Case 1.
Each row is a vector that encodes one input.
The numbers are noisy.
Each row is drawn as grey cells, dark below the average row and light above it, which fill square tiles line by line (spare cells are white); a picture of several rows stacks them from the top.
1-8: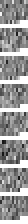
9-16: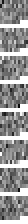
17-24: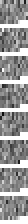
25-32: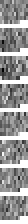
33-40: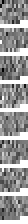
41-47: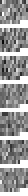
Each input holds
either a fixed value, or three true/false values.
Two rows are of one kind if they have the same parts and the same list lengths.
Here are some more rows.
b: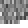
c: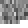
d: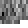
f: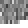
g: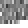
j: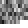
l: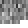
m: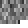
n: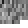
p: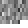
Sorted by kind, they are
b, c, f, g
d, j, l, m, n, p

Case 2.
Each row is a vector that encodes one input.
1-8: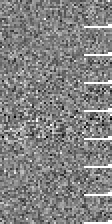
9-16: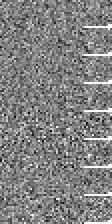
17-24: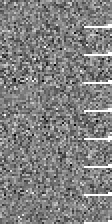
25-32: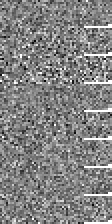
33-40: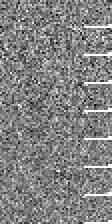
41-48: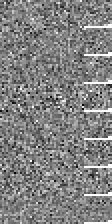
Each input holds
one of 6 labels.
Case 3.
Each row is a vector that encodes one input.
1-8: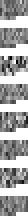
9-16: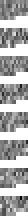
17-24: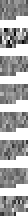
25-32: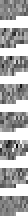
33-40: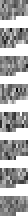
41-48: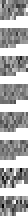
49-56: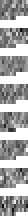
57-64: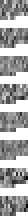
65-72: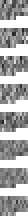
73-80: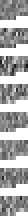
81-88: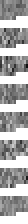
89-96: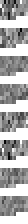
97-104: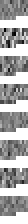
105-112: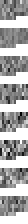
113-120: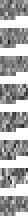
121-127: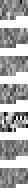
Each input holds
either a fixed value, or a node of a 17-node tree.
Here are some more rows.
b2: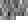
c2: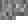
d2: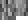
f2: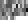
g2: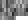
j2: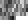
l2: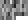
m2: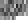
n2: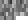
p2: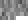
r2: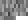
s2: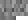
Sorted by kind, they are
b2, c2, d2, f2, g2, l2, m2, n2, p2, r2, s2
j2

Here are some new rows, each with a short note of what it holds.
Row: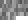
a node of a 17-node tree
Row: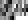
a fixed value
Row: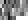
a fixed value
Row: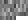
a node of a 17-node tree
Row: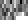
a node of a 17-node tree
